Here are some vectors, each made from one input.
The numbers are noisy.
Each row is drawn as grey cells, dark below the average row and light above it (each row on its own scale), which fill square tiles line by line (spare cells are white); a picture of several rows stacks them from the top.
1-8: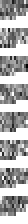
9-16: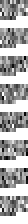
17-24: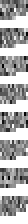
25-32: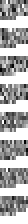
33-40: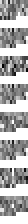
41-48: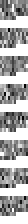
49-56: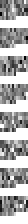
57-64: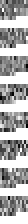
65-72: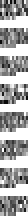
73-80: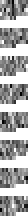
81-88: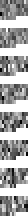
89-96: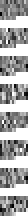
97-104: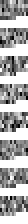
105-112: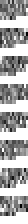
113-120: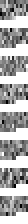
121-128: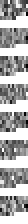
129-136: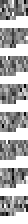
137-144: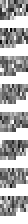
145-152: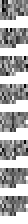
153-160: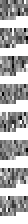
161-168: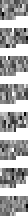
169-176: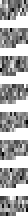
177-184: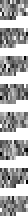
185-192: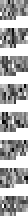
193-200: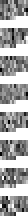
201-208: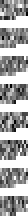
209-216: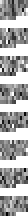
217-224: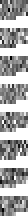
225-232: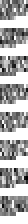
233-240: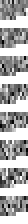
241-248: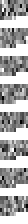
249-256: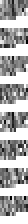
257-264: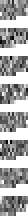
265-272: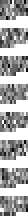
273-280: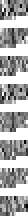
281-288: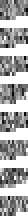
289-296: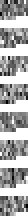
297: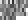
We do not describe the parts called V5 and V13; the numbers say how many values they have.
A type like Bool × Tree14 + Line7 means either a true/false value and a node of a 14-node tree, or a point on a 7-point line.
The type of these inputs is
(Line12 × Tree8 + V5) × V13.
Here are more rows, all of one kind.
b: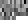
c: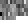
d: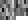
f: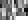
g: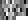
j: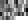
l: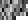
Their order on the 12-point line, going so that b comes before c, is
b, j, d, f, l, c, g.
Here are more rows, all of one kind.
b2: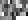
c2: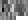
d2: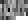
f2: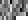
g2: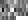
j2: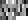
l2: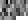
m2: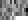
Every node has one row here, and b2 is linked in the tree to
l2 and m2.
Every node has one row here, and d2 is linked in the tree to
c2, j2 and l2.
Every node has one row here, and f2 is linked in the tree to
g2.
